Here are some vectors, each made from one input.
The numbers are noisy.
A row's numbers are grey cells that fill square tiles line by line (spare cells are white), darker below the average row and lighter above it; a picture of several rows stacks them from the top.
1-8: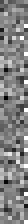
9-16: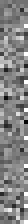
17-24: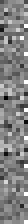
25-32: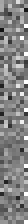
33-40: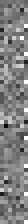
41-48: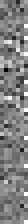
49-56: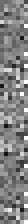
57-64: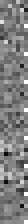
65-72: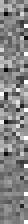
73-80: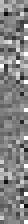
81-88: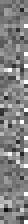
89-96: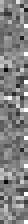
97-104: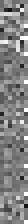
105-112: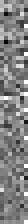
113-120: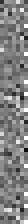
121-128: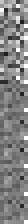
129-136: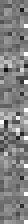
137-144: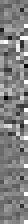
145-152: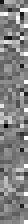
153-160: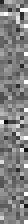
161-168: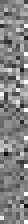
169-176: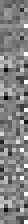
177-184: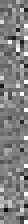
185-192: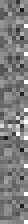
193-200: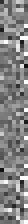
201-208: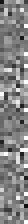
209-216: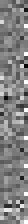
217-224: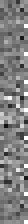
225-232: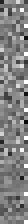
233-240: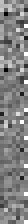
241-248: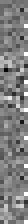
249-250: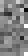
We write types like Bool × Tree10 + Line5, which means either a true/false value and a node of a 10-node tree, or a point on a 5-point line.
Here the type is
Bool × (Tree8 + Unit).
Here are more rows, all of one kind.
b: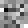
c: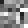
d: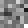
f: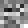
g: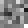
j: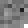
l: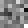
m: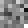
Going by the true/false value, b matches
c and f.
